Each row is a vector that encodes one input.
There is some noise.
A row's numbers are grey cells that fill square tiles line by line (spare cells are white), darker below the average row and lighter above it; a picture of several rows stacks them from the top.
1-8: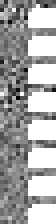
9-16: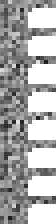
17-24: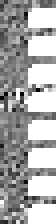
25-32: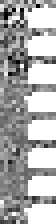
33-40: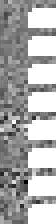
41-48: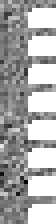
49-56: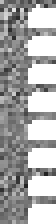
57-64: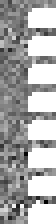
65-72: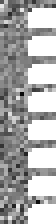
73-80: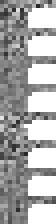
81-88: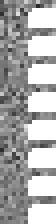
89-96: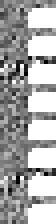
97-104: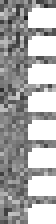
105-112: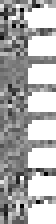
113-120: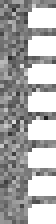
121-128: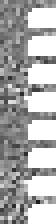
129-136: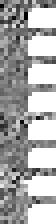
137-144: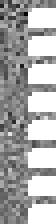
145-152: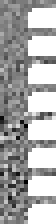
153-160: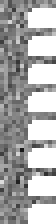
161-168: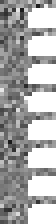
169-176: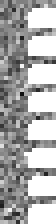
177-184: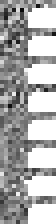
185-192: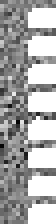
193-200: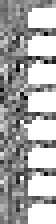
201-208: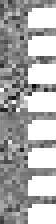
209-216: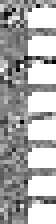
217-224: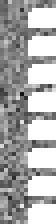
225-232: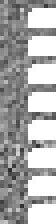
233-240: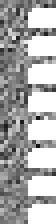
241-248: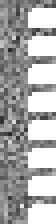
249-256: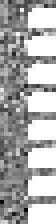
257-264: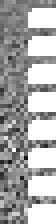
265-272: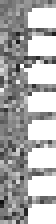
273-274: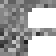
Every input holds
a point on a 17-point line.
